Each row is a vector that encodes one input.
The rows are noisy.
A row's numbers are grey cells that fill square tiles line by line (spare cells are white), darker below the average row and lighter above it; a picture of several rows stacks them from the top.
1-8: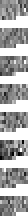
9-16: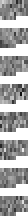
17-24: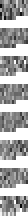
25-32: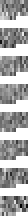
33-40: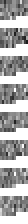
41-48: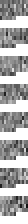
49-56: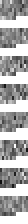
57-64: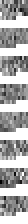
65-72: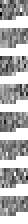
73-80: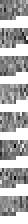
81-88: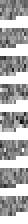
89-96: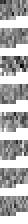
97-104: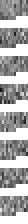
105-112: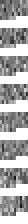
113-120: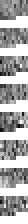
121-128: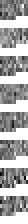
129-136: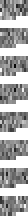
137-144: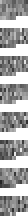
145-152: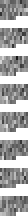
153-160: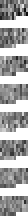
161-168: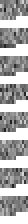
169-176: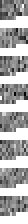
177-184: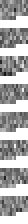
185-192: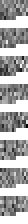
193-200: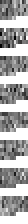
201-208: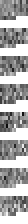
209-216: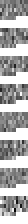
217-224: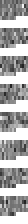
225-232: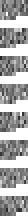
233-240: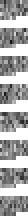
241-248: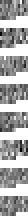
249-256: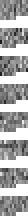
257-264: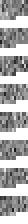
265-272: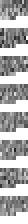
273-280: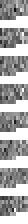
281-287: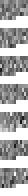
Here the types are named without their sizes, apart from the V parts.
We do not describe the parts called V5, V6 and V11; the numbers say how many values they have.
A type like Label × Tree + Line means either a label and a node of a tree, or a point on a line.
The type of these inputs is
Bool × Line × V6 × V11 + Label × V5.
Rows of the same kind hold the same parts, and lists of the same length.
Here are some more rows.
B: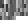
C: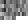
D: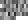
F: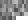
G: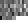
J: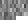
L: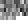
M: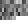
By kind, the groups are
B, F, J
C, D, G, L, M

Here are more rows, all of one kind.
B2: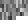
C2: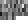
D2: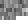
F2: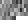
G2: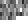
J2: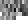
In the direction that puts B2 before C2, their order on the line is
G2, B2, D2, J2, F2, C2.
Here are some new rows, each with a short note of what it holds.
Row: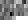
a label and a value of V5
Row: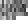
a point on a line, a true/false value, a value of V6 and a value of V11
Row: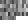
a label and a value of V5
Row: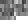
a label and a value of V5
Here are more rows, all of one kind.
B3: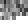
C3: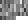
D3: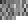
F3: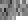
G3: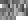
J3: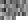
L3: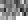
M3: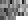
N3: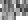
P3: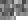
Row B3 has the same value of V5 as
J3 and L3.
